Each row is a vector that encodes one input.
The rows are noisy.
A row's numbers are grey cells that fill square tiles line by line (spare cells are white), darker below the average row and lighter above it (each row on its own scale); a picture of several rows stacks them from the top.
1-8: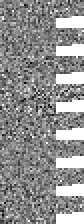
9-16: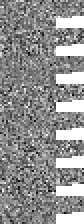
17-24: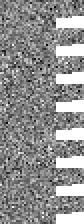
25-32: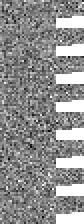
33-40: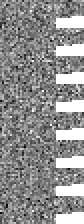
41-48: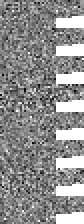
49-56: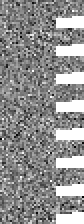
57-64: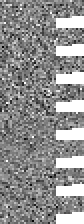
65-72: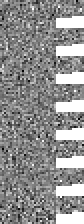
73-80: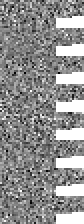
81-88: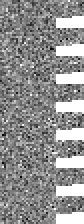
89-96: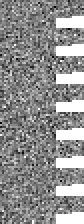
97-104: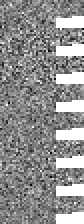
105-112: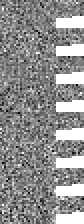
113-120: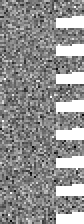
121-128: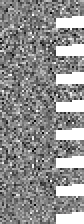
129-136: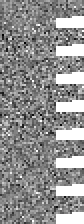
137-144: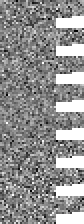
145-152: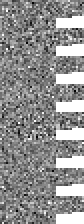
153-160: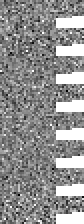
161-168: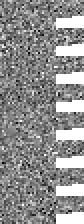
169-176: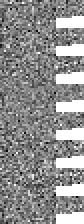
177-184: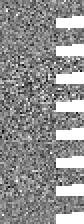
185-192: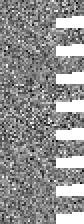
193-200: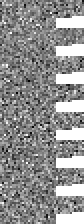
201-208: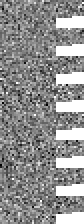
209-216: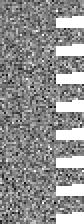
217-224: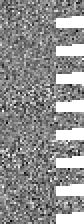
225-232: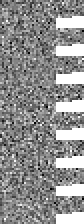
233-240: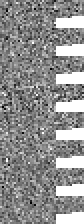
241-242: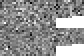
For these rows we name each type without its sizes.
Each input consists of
two labels, together with either a label, or a point on a line.
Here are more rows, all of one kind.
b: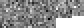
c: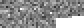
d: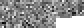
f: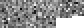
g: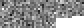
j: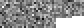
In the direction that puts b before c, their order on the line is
j, f, b, d, g, c.
